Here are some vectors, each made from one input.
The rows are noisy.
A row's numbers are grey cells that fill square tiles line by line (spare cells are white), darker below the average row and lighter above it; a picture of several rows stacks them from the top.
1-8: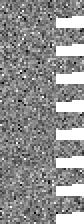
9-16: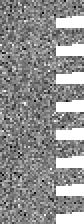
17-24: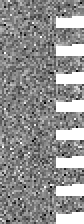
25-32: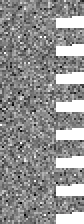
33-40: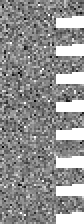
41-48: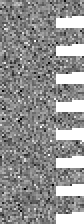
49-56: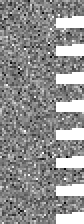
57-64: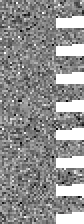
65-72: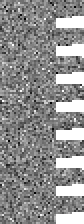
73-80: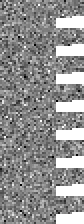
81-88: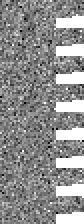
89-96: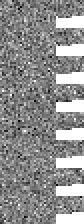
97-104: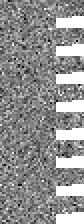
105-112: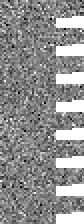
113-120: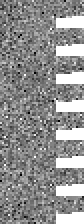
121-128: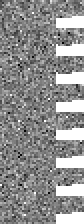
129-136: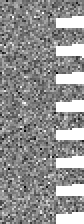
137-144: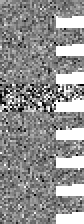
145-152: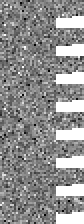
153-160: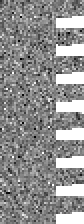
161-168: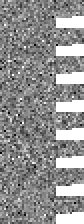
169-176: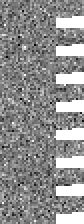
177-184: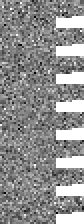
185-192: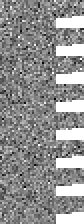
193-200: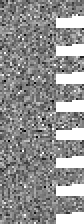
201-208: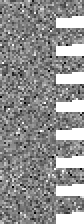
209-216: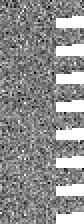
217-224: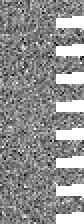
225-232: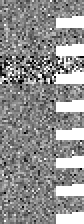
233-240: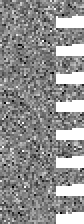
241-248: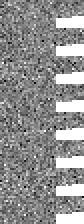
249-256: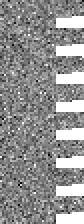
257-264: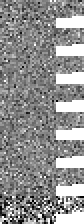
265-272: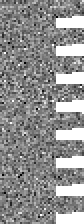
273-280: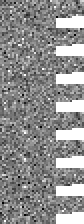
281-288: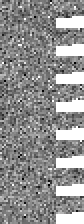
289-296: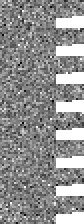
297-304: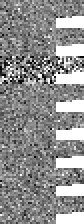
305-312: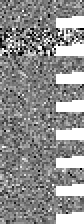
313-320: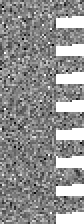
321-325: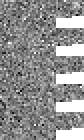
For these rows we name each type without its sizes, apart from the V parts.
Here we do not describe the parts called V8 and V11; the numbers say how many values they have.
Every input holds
either a fixed value, or a point on each of two lines, a node of a tree, a true/false value, a value of V8 and a value of V11.
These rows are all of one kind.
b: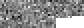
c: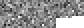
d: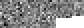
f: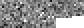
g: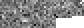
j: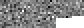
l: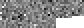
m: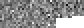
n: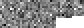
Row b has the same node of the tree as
d and g.
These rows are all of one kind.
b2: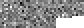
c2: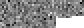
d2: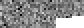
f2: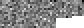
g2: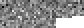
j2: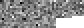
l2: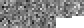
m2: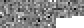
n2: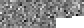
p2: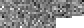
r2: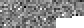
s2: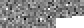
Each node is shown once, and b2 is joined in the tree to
n2.
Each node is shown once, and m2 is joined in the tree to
g2.
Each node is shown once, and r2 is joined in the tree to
g2.
